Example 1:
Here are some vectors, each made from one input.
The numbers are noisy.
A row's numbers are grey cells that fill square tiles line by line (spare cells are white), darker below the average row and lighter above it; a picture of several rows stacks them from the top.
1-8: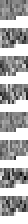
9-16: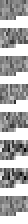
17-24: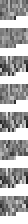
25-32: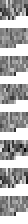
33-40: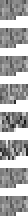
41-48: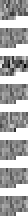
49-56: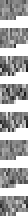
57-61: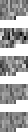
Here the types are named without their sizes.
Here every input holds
a point on a line.
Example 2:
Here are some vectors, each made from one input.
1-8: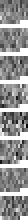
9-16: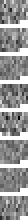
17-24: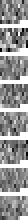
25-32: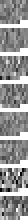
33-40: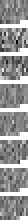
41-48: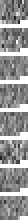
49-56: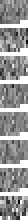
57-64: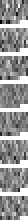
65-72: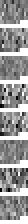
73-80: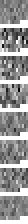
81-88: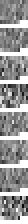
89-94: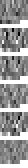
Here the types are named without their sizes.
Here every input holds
a node of a tree.
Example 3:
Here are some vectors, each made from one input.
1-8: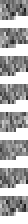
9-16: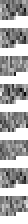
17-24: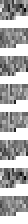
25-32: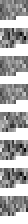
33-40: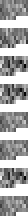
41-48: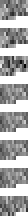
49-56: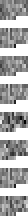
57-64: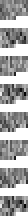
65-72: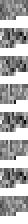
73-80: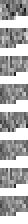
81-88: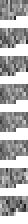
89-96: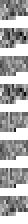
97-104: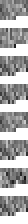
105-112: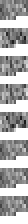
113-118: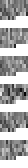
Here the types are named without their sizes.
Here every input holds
a point on a line.
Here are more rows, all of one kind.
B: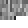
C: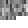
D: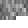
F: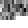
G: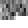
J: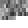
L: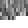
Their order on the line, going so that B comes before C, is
L, D, B, C, J, G, F.
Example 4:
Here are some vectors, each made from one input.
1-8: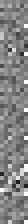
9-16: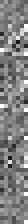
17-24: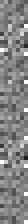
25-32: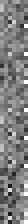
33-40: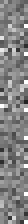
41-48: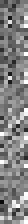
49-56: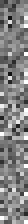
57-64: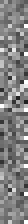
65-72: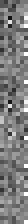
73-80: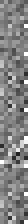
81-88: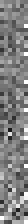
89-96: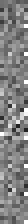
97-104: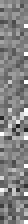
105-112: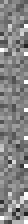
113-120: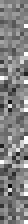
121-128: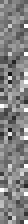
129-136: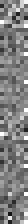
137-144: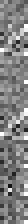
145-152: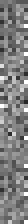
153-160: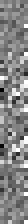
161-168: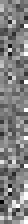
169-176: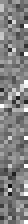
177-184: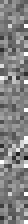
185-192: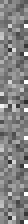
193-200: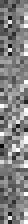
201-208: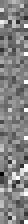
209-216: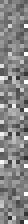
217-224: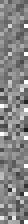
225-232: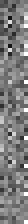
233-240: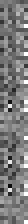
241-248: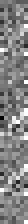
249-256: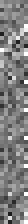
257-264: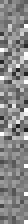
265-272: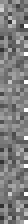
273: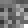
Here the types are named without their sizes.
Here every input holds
a point on a line.
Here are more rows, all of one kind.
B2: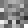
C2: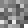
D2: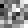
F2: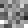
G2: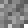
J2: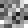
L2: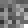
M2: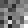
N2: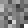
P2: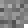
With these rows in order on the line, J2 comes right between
D2 and F2.
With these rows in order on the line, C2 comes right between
B2 and N2.
